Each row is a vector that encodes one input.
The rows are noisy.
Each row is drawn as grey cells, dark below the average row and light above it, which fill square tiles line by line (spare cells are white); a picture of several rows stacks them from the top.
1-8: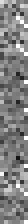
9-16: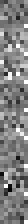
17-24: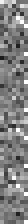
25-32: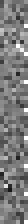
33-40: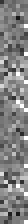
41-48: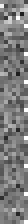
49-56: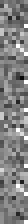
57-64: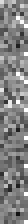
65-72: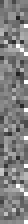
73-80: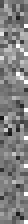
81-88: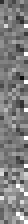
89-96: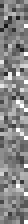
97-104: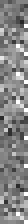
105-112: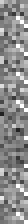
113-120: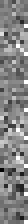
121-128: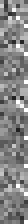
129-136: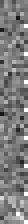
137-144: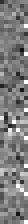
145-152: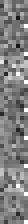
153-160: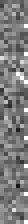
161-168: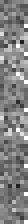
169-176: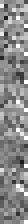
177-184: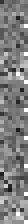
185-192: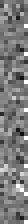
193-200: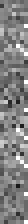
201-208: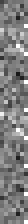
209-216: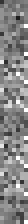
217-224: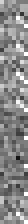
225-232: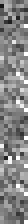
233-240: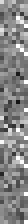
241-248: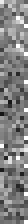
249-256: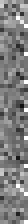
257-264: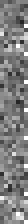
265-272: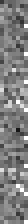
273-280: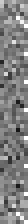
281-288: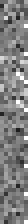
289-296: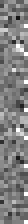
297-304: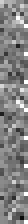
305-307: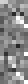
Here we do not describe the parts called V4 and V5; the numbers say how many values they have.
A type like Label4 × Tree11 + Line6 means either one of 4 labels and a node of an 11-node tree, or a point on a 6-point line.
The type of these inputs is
Bool × (Tree12 + Unit) × V4 + Tree13 × V5.
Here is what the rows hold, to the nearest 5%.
About 35% of them hold a node of a 13-node tree and a value of V5. The rest hold a true/false value and a value of V4, together with either a fixed value, or a node of a 12-node tree.
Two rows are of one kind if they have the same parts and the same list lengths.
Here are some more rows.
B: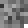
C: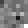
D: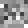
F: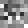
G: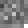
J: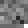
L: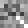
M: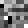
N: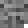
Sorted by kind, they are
B, C, G, J
D, F, L
M, N

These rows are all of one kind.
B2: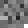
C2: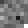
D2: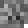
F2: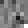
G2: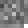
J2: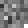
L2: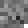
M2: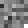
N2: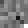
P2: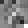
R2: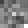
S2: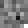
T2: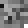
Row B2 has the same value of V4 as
G2 and J2.
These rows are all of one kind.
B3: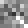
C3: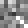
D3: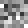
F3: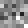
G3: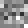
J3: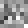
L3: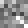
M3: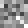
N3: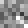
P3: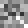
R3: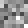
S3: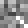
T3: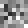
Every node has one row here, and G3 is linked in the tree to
F3.
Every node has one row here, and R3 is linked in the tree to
J3.
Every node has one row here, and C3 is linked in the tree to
B3, L3 and S3.
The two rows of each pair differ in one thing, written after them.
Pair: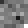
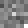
the node of the tree
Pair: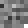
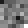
the node of the tree
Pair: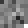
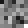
the true/false value
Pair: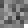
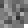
the true/false value
